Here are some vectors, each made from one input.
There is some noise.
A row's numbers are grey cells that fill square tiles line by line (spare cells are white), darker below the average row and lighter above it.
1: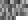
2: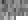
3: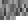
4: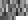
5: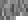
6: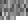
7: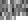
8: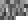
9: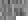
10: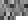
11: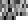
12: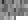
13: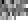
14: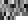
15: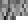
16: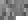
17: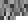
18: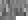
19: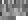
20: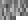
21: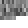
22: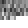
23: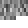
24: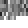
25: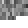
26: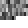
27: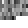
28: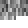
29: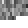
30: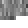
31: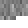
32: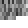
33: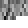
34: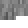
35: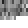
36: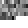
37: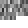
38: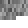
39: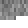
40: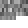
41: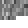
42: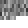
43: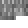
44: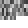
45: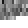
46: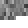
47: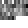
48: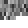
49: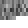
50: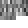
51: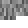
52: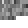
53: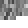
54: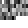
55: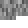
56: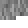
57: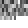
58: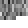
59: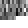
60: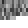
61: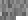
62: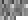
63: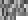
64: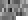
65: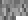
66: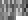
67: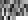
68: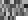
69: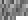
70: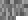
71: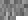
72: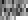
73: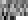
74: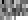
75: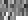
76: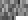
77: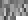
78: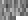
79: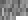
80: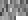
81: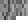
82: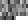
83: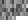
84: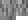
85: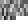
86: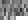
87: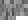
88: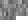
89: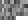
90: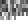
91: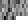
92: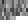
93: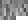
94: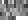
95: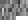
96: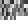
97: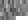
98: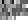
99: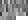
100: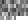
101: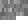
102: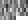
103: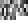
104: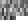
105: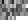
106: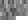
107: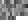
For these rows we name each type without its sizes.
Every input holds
four true/false values.
